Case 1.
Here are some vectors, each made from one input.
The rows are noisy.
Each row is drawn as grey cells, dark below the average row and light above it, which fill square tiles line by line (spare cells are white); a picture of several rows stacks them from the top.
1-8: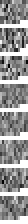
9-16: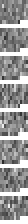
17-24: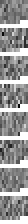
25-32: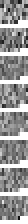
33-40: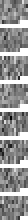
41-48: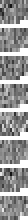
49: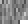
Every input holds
a node of a 9-node tree.
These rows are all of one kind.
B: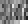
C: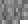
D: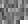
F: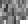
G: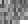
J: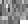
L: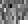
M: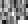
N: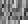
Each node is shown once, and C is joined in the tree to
D, F and G.
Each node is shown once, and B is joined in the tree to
F and N.
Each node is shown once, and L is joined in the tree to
D.
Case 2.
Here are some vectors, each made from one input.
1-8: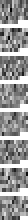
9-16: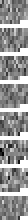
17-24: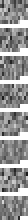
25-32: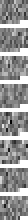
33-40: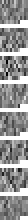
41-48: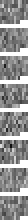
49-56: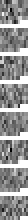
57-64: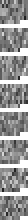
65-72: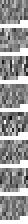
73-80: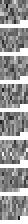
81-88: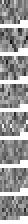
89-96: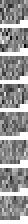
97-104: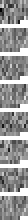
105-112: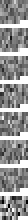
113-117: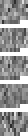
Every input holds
a node of an 11-node tree.
